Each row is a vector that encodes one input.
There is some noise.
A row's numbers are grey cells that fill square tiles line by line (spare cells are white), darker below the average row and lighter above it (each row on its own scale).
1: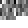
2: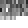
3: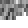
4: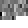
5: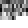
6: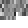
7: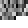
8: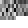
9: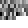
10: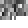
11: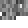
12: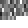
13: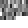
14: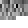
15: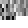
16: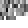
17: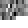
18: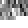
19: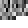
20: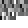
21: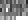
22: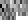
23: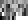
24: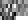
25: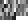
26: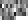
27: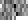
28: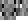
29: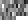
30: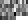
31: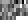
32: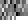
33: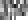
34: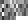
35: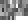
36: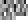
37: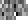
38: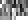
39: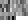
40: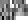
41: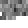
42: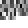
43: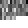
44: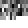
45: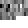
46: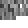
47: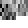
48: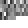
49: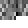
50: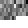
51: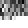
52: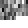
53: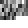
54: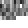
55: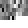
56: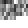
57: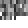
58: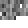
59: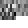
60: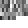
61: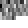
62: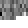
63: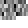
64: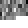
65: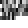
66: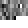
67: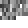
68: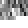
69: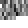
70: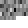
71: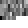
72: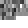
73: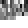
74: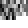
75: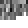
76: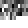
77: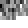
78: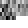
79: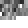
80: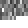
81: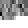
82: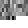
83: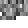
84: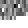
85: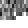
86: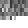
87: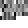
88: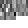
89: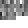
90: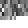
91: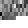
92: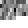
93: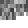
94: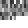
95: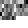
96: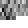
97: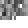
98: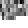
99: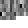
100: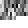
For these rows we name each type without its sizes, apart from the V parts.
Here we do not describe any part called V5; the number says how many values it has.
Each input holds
a label, together with either a node of a tree, or a value of V5.
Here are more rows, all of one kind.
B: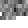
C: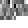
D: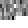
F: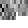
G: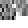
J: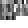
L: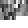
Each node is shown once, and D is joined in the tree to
G and J.
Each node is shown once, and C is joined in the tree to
B.
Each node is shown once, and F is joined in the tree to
G and L.
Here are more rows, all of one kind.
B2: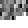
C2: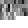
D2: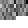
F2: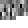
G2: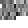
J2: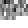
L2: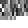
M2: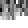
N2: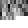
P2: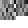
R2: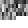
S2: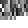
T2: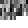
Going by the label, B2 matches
D2, L2, P2 and S2.
